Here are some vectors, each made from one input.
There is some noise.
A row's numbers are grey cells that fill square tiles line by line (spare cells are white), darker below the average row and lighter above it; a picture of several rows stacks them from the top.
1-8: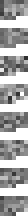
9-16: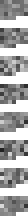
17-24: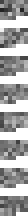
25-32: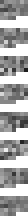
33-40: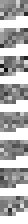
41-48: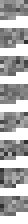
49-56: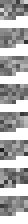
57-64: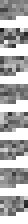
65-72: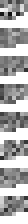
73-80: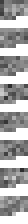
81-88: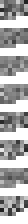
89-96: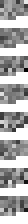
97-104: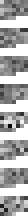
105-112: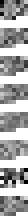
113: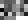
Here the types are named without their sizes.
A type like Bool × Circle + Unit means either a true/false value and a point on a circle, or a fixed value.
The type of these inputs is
(Bool × Bool × Bool × Bool + Unit) × Line.
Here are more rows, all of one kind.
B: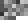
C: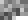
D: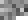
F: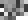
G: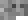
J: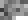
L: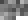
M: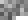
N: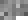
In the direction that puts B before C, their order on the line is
L, J, B, N, G, D, F, M, C.
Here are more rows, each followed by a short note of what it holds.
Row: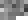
a point on a line and four true/false values
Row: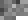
a point on a line and four true/false values
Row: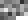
a point on a line
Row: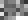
a point on a line and four true/false values
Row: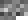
a point on a line
